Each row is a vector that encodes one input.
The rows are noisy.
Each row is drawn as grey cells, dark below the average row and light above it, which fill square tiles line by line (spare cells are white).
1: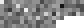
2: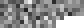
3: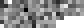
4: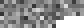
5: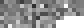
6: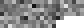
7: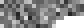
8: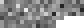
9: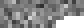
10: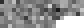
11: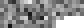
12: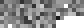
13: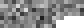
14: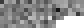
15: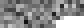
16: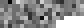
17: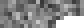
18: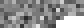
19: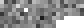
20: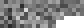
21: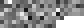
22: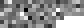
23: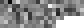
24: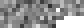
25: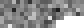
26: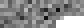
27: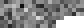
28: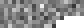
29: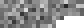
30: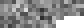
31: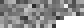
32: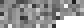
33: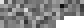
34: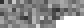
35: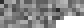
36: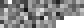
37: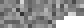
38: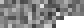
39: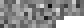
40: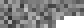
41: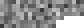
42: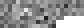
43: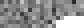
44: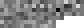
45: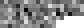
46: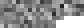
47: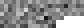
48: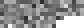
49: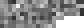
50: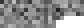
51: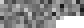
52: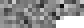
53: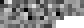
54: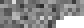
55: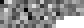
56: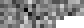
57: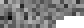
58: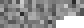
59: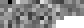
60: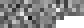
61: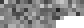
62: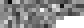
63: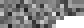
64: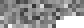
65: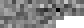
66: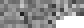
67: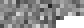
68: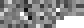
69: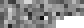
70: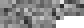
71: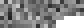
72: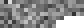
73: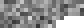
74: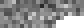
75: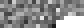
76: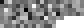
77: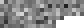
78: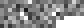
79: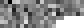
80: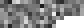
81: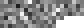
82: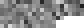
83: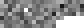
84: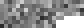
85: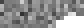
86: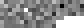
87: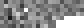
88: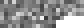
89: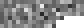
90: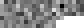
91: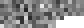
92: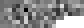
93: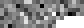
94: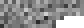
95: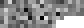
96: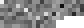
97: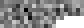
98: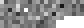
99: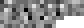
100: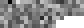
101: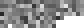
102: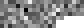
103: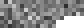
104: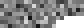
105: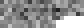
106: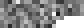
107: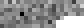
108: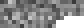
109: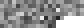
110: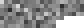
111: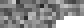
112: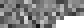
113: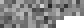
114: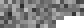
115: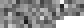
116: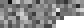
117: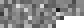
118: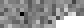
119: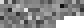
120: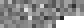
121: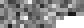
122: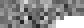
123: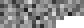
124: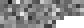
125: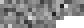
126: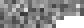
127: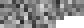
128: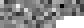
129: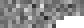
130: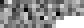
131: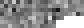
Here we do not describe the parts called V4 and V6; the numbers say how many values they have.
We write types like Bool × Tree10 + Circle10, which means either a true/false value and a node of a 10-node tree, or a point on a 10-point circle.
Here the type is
(Bool × Tree7 + V4) × V6.
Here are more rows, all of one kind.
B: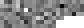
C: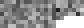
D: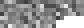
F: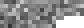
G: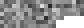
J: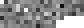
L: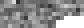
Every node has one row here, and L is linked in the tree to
C, D and F.
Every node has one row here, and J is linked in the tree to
C.
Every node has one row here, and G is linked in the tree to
D.
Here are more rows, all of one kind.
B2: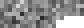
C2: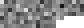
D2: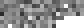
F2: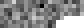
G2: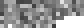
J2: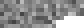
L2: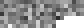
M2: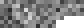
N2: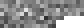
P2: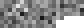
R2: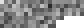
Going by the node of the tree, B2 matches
C2, D2, M2 and P2.
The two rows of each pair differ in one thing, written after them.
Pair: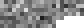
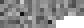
the true/false value
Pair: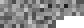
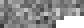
the node of the tree
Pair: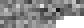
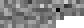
the node of the tree
